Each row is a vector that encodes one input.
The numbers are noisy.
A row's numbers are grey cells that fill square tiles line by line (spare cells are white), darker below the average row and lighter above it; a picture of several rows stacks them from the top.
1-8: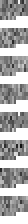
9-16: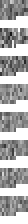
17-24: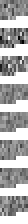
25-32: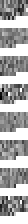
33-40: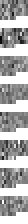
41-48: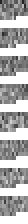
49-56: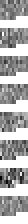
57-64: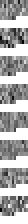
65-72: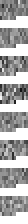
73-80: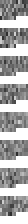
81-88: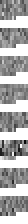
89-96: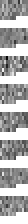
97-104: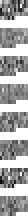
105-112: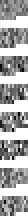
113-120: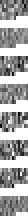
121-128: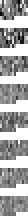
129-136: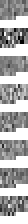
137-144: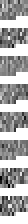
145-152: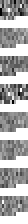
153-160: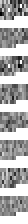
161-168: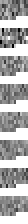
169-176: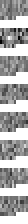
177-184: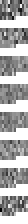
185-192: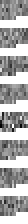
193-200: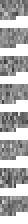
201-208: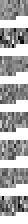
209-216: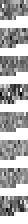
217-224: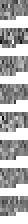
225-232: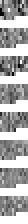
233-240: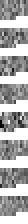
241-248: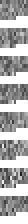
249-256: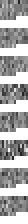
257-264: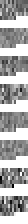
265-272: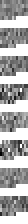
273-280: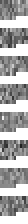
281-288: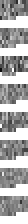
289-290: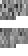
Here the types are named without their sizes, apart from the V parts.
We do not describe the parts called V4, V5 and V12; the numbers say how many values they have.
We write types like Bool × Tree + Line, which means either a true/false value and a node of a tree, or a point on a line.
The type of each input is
(Bool × V4 + V5) × V12 + Label × Label.
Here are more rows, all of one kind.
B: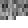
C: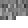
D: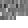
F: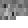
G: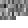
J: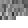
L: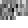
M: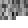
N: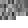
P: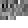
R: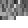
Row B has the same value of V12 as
C and M.
